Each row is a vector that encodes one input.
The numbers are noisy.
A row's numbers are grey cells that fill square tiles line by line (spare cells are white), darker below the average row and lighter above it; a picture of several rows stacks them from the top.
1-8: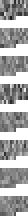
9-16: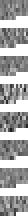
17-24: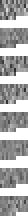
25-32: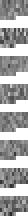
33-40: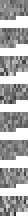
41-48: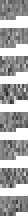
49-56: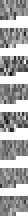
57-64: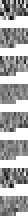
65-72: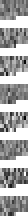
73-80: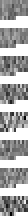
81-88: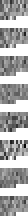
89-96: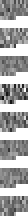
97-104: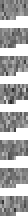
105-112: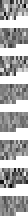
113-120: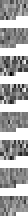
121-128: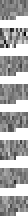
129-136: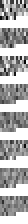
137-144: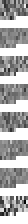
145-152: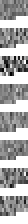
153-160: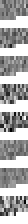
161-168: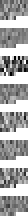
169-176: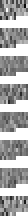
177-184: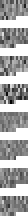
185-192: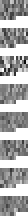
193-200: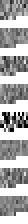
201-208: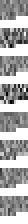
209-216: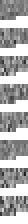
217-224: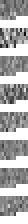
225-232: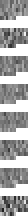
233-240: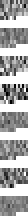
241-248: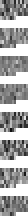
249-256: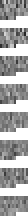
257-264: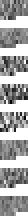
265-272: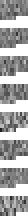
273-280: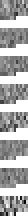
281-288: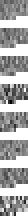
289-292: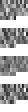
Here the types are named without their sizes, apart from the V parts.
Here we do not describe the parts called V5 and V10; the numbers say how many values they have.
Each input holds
a value of V5, together with either four true/false values and a value of V10, or a list of points on a circle.
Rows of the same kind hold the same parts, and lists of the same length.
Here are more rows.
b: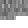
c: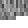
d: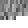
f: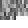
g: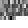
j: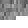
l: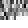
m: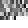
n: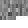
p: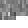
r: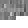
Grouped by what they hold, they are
b, d, j, l
c, r
f, m
g, p
n

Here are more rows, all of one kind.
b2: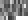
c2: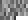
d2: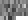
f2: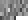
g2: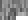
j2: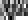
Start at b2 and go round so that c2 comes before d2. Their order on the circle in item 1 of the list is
b2, j2, f2, c2, d2, g2.
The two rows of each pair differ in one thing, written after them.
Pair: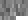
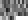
the value of V10
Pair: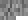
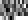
the value of V5
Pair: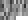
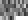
one of the four true/false values
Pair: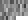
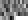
the value of V5
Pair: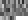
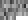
the value of V10
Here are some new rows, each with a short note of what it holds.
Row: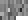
a value of V5, together with a list of one item
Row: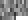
a value of V5, together with a list of two items
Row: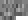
a value of V5, together with a list of three items
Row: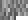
a value of V5, together with a list of one item
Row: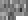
a value of V5, together with a list of one item
